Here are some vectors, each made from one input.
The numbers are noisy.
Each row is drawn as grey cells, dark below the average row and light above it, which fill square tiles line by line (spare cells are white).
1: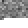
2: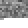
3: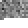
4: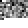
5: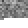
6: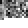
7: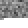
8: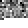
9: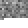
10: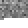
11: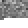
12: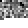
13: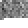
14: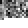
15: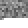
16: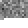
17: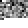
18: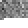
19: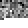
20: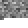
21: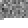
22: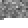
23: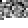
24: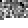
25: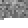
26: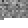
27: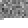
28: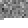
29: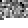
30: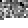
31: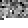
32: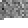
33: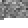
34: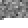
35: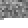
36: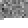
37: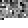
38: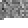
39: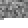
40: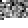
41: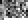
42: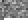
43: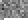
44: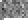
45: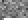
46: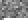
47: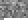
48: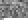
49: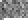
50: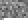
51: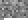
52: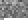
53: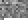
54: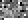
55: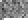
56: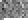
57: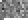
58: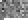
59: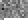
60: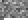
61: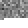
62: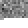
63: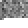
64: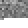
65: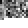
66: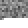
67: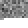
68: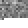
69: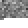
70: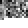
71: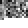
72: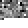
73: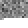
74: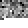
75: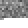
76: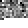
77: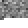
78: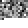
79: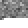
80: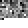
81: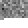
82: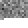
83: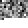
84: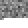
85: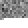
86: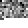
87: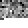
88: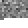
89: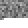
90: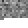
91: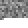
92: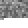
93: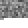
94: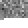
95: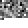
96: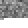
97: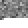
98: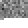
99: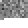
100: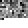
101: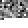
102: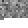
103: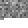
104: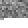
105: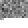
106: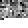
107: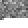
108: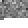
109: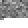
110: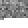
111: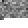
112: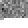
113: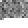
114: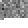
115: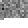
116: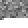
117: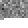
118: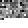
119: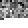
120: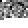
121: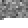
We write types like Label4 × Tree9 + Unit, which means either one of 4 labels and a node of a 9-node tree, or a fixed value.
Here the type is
Line3 × Line5 + List2(Bool × Line4).
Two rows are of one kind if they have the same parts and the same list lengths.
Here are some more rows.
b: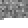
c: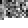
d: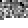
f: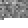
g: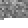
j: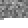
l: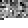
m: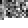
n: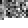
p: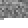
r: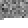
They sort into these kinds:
b, f, g, j, p
c, m, n
d, l
r

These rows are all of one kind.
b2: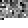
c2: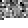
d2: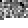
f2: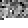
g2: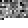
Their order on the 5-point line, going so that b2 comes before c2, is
g2, b2, c2, f2, d2.
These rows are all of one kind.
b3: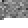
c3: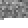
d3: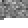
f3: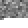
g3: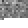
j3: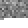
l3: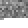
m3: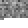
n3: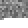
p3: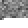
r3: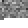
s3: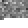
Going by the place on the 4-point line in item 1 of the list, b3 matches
d3 and j3.
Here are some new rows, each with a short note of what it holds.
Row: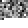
a point on a 3-point line and a point on a 5-point line
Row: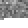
a list of two items
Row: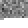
a list of one item
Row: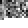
the empty list
